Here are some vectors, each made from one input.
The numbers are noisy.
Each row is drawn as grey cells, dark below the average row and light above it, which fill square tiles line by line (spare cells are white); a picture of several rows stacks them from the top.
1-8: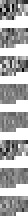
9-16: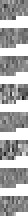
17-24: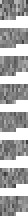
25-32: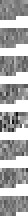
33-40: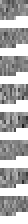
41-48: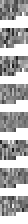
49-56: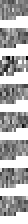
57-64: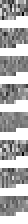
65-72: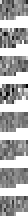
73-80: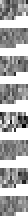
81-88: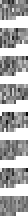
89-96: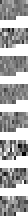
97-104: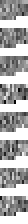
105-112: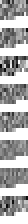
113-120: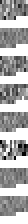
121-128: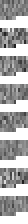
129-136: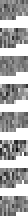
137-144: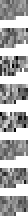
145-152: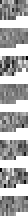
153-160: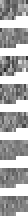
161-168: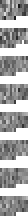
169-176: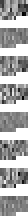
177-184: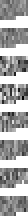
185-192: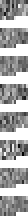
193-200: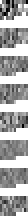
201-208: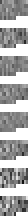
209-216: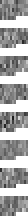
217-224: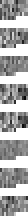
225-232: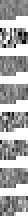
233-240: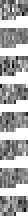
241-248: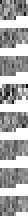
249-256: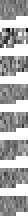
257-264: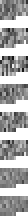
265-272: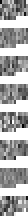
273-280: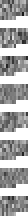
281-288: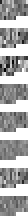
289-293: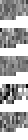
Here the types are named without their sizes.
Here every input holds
three true/false values.
